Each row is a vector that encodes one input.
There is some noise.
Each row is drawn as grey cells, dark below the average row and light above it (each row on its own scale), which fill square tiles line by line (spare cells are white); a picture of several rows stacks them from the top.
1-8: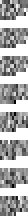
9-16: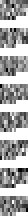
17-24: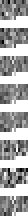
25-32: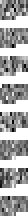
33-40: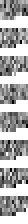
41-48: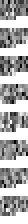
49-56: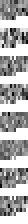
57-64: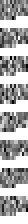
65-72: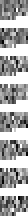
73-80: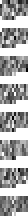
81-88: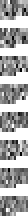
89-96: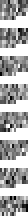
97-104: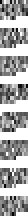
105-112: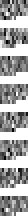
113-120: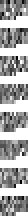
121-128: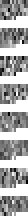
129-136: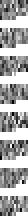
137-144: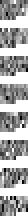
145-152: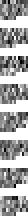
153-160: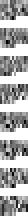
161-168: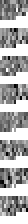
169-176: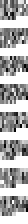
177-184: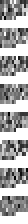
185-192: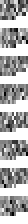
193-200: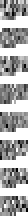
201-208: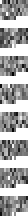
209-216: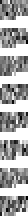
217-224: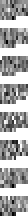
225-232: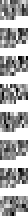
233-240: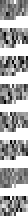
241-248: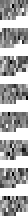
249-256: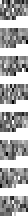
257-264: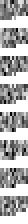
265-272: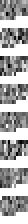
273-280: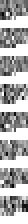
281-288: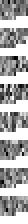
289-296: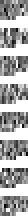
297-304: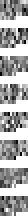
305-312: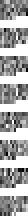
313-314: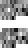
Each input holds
a point on an 18-point line and a true/false value.
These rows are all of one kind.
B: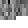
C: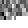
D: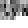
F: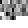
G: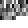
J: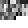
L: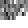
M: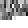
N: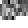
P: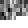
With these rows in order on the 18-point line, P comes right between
C and M.
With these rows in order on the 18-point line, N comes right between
G and J.
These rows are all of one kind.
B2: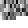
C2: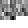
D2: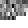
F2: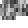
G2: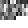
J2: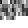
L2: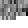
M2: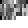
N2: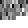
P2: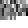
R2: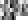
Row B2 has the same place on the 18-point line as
G2 and L2.
